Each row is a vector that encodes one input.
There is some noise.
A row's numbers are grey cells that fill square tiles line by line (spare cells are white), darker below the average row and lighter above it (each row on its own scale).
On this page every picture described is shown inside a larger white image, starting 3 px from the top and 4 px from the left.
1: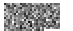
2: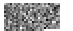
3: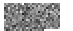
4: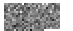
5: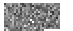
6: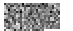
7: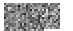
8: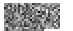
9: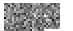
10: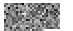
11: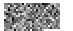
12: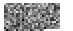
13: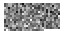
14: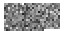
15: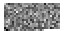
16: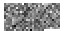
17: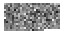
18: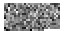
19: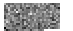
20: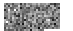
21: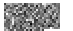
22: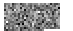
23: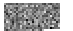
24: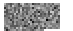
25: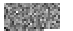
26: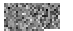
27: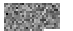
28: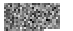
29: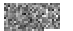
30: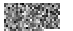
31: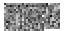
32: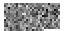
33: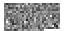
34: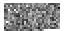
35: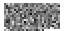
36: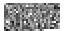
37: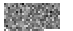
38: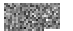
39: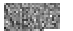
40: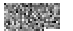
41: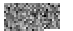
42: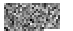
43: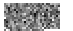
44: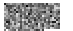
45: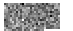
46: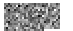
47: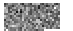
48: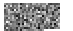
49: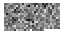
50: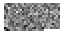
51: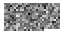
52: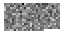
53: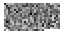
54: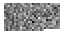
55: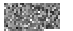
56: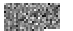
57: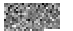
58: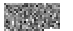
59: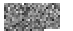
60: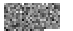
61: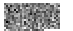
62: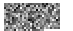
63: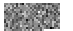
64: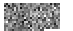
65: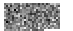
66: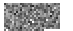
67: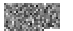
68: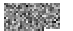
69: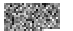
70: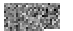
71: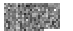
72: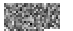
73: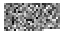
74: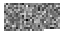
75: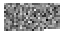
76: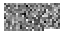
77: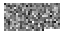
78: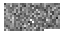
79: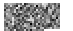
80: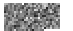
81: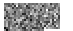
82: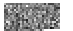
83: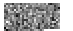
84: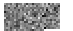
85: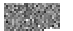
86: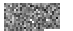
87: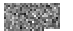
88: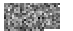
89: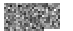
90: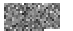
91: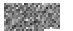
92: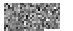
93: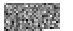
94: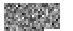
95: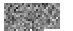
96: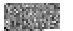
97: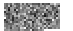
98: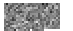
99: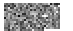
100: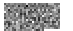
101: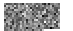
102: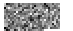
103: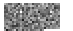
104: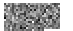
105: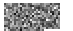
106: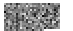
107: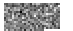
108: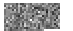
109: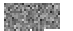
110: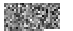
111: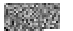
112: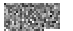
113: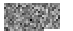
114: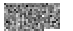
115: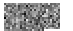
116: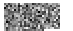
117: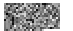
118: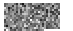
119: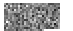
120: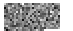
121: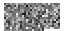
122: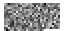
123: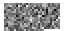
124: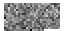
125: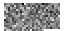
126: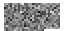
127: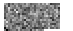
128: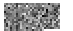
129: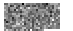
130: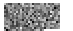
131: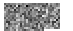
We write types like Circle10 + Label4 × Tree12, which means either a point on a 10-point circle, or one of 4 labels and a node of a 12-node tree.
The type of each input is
Bool × Line6 + Label7 × Line5.
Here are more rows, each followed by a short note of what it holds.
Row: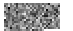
a point on a 6-point line and a true/false value
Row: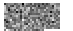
one of 7 labels and a point on a 5-point line
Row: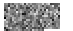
one of 7 labels and a point on a 5-point line
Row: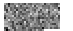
one of 7 labels and a point on a 5-point line
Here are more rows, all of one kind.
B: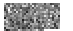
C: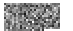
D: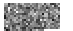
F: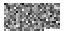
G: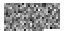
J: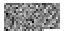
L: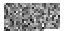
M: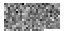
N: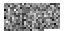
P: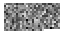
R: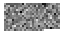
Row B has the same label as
G and P.
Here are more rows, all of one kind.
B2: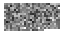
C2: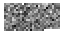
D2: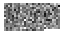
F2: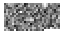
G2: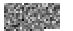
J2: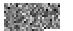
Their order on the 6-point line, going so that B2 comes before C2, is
B2, J2, F2, C2, G2, D2.
